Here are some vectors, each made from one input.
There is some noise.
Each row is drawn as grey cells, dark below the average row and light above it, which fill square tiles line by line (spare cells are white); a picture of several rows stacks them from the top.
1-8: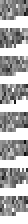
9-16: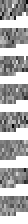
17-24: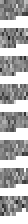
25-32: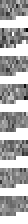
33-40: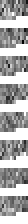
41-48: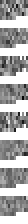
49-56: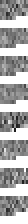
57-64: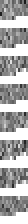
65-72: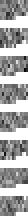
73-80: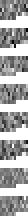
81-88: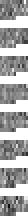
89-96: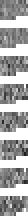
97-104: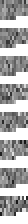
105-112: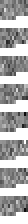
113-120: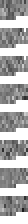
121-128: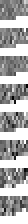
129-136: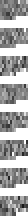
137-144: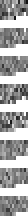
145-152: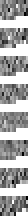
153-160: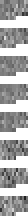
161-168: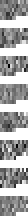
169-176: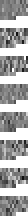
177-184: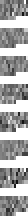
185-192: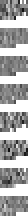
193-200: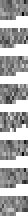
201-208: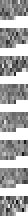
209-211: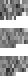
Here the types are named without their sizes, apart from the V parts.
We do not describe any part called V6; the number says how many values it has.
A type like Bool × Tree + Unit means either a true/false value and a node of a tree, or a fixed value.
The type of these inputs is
List(Line) × Tree + V6 × V6.
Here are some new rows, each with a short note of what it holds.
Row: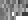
a node of a tree, together with a list of one item
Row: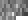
a node of a tree, together with a list of one item
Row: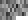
a node of a tree, together with the empty list
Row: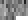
a node of a tree, together with a list of two items
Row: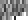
two values of V6
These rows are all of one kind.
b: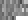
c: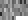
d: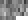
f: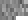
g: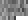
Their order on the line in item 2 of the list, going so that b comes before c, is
b, c, g, f, d.
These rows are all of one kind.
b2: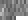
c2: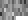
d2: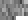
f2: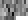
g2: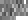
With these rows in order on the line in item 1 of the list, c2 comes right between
f2 and g2.
